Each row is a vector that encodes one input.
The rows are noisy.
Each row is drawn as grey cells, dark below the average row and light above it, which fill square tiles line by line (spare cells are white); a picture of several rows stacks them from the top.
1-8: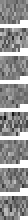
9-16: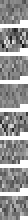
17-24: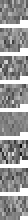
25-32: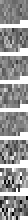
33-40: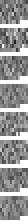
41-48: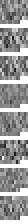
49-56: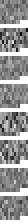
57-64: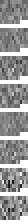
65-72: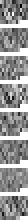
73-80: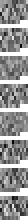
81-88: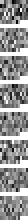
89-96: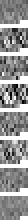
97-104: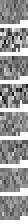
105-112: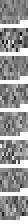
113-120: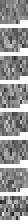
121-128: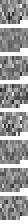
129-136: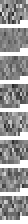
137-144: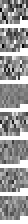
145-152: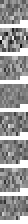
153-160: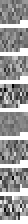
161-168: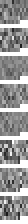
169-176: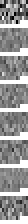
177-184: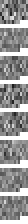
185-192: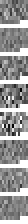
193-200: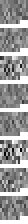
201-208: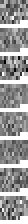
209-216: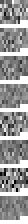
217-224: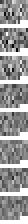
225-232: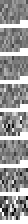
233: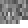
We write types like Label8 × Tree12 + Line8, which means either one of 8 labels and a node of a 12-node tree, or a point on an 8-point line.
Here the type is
Circle19 × (Circle19 × Tree9 + Unit).
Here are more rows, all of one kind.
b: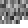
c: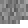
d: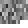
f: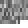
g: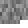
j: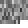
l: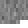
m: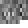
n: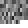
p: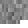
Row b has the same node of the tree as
d and f.
